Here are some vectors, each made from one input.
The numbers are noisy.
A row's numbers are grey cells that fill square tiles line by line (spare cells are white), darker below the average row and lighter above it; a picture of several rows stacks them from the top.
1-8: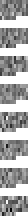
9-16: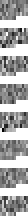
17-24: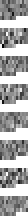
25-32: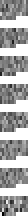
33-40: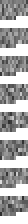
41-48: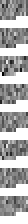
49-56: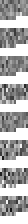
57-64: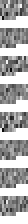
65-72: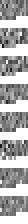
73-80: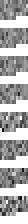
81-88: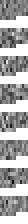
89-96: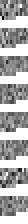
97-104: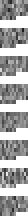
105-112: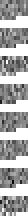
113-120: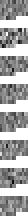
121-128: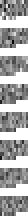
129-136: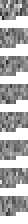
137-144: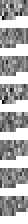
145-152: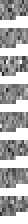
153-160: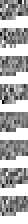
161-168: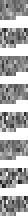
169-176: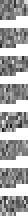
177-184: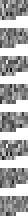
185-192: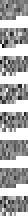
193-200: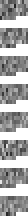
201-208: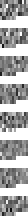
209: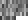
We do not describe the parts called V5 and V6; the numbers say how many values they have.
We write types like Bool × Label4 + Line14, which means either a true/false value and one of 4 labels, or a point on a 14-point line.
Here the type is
Bool × (Tree8 + V5) × V6 + Tree7.
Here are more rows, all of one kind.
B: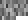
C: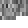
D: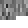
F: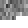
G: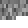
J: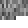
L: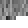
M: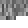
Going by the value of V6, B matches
G and L.
